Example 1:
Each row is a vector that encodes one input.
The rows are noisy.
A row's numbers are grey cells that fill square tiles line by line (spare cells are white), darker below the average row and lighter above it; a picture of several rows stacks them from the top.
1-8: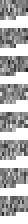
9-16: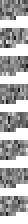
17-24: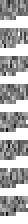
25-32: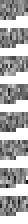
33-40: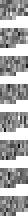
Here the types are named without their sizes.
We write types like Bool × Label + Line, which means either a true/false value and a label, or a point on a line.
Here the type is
Circle × Circle.
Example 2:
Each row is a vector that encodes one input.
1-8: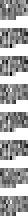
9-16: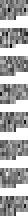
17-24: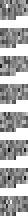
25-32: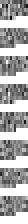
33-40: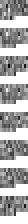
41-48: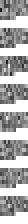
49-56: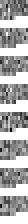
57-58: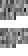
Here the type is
Line5 + Line7.
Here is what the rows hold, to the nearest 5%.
About 45% of them hold a point on a 5-point line. The rest hold a point on a 7-point line.
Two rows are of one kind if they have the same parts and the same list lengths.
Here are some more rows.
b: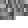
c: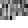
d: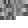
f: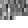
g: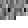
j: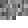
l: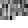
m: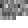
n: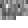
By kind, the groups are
b, c, d, f, l
g, j, m, n

